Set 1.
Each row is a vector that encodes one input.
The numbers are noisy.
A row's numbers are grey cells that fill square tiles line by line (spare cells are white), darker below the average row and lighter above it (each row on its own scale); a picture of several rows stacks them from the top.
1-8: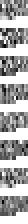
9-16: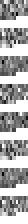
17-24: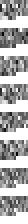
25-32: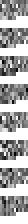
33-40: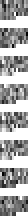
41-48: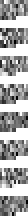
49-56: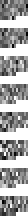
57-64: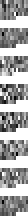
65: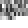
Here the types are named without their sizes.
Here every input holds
either a point on a line, or a node of a tree.
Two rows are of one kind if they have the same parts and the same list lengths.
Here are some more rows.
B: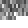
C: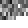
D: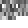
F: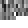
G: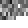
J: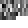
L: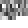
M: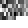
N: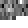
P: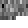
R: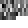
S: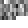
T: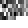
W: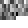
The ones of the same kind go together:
B, D, L
C, F, G, J, M, N, P, R, S, T, W

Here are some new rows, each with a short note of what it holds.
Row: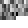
a node of a tree
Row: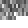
a point on a line
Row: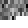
a node of a tree
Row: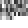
a point on a line
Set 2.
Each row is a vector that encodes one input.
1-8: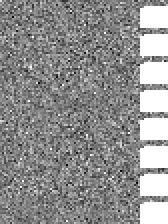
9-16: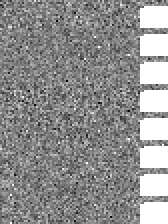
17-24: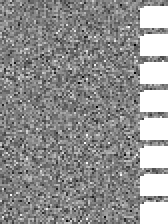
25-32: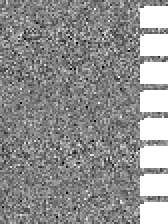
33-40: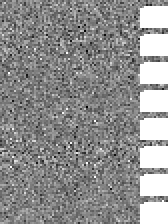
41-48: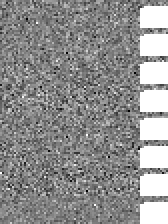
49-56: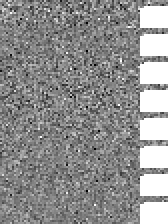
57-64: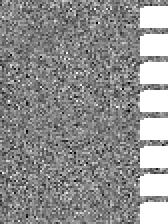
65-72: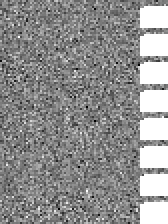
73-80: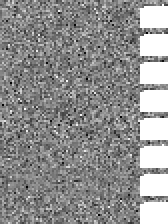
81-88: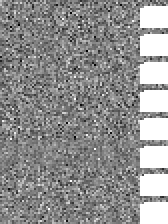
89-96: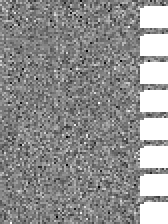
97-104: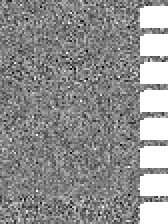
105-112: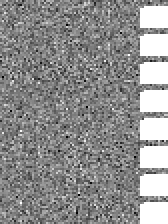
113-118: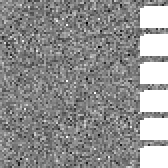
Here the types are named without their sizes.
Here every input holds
a point on each of two lines, together with either a point on a circle, or a fixed value.
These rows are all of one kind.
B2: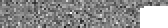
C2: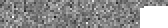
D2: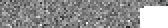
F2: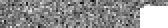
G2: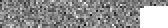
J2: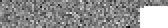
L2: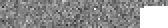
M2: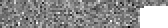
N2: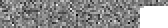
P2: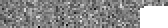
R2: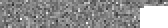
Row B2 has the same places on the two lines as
G2 and J2.
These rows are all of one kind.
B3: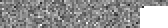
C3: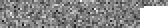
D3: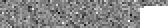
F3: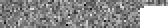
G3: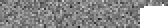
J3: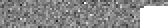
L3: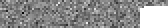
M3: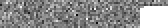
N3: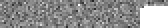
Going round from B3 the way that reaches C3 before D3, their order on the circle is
B3, M3, L3, C3, N3, D3, F3, G3, J3.
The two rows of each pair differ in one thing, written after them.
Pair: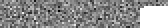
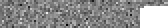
the place on one of the two lines
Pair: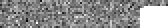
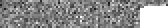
the place on one of the two lines
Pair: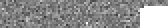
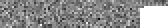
the place on one of the two lines
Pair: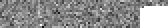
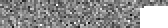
the place on the circle
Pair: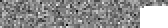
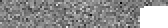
the place on one of the two lines
